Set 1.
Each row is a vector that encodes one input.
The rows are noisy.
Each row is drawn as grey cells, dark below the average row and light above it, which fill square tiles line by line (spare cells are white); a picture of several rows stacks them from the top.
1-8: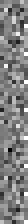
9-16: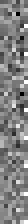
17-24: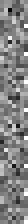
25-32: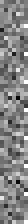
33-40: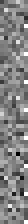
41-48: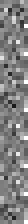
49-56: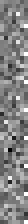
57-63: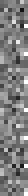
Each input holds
three true/false values, together with either a fixed value, or a node of a 9-node tree.
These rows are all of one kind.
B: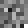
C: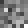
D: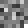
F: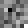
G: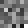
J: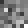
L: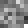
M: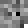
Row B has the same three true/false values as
F and G.
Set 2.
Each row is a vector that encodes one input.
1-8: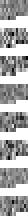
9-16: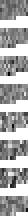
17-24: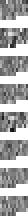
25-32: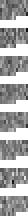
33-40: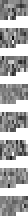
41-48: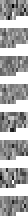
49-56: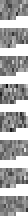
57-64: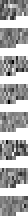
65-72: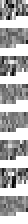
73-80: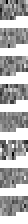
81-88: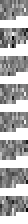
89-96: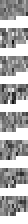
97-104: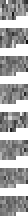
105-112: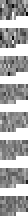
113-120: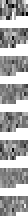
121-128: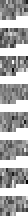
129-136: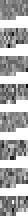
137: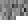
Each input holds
either one of 6 labels, or three true/false values.
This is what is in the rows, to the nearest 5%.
About 25% of them hold one of 6 labels. The rest hold three true/false values.
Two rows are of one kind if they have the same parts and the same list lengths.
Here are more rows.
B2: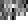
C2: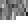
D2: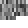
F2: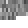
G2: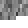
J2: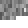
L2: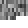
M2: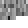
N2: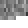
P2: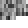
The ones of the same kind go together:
B2, D2, L2
C2, F2, G2, J2, M2, N2, P2

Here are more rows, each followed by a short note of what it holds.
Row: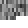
one of 6 labels
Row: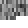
one of 6 labels
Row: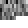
one of 6 labels
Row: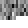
three true/false values
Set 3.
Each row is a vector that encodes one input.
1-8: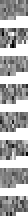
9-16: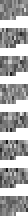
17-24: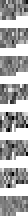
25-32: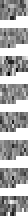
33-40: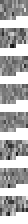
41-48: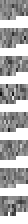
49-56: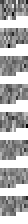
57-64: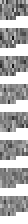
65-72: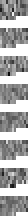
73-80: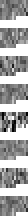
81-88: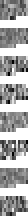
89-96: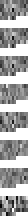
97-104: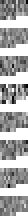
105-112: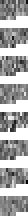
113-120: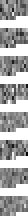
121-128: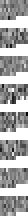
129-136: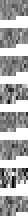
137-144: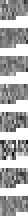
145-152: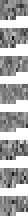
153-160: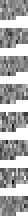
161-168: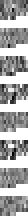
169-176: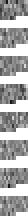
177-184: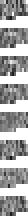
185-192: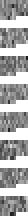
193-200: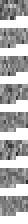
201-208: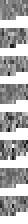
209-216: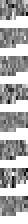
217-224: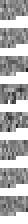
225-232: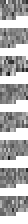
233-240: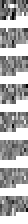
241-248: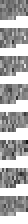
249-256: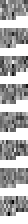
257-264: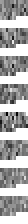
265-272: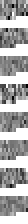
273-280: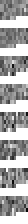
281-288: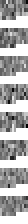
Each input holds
either one of 6 labels, or three true/false values.
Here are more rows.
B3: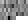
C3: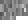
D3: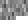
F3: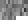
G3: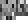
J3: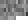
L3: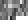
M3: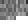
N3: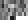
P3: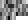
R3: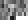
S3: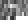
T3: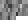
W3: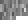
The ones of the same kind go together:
B3, C3, D3, F3, J3, M3, P3, T3, W3
G3, L3, N3, R3, S3

